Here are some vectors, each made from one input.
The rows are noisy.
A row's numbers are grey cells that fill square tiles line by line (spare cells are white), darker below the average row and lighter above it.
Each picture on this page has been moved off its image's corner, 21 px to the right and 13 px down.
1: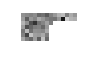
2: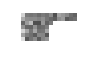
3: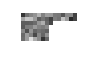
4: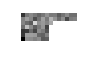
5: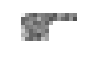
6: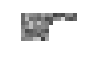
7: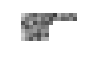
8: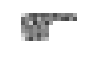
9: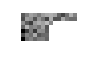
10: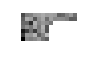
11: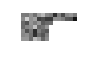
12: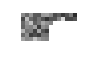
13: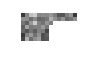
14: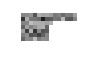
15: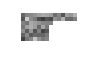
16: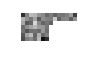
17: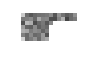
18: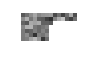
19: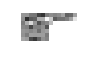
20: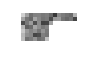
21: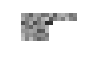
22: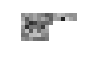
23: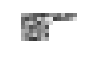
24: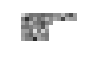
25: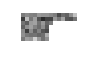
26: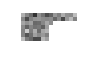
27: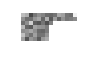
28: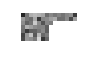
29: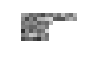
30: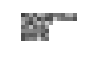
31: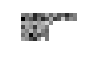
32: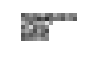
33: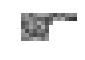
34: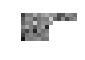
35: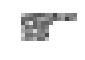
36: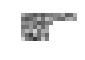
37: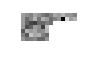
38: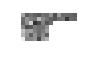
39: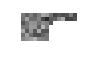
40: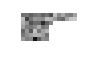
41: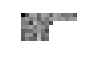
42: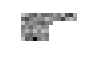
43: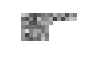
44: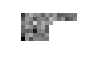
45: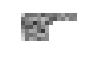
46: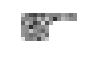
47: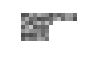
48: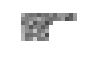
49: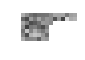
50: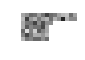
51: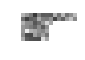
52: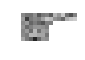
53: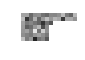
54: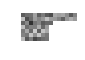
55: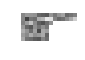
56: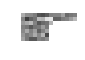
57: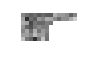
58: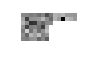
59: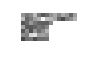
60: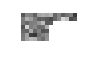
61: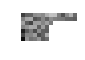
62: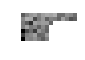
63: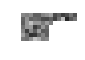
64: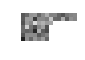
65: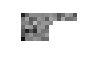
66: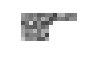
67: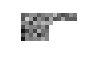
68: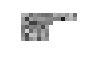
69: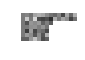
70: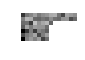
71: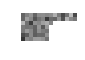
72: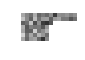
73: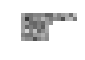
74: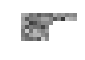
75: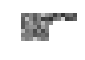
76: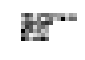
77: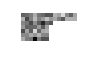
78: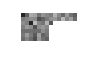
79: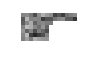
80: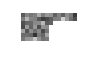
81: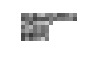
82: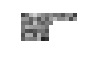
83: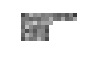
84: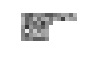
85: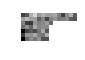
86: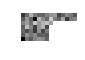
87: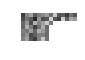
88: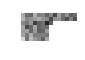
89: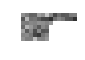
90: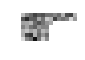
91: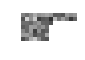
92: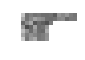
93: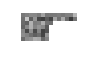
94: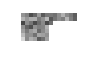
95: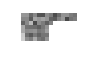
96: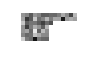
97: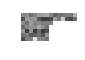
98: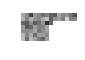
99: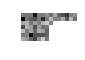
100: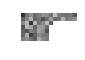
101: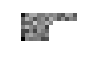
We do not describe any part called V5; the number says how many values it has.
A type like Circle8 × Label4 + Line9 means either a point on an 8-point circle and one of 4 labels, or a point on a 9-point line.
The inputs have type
Bool × (Line7 + V5).
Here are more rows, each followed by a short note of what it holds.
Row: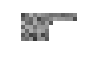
a point on a 7-point line and a true/false value
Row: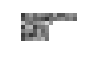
a point on a 7-point line and a true/false value
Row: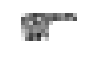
a true/false value and a value of V5
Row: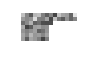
a true/false value and a value of V5
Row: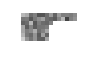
a true/false value and a value of V5
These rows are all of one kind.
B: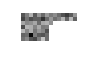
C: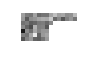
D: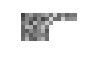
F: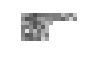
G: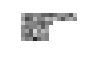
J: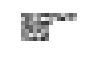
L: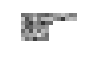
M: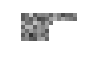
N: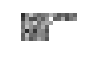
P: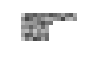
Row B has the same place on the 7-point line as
G, M and P.
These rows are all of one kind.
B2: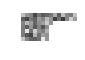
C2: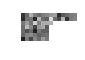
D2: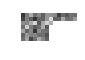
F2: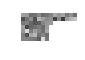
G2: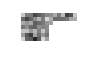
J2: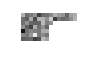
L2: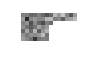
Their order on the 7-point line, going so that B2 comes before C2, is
F2, B2, G2, L2, D2, C2, J2.
